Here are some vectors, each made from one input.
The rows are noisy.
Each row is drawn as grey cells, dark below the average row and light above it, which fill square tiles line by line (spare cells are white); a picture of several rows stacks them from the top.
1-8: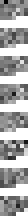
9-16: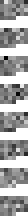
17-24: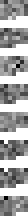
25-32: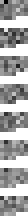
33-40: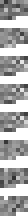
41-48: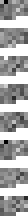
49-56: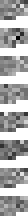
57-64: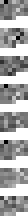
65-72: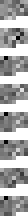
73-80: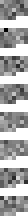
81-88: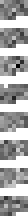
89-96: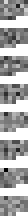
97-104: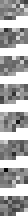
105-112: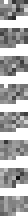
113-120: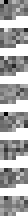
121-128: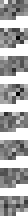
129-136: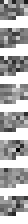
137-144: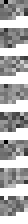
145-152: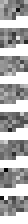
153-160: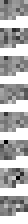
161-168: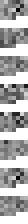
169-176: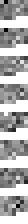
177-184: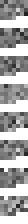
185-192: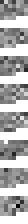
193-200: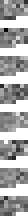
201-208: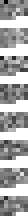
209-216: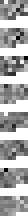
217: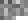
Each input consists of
a node of a 9-node tree, together with either a fixed value, or four true/false values.
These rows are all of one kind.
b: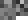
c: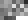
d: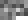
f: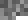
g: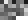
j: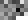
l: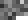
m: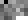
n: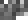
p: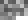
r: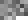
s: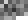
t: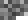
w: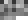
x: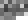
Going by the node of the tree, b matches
d, f, l and m.
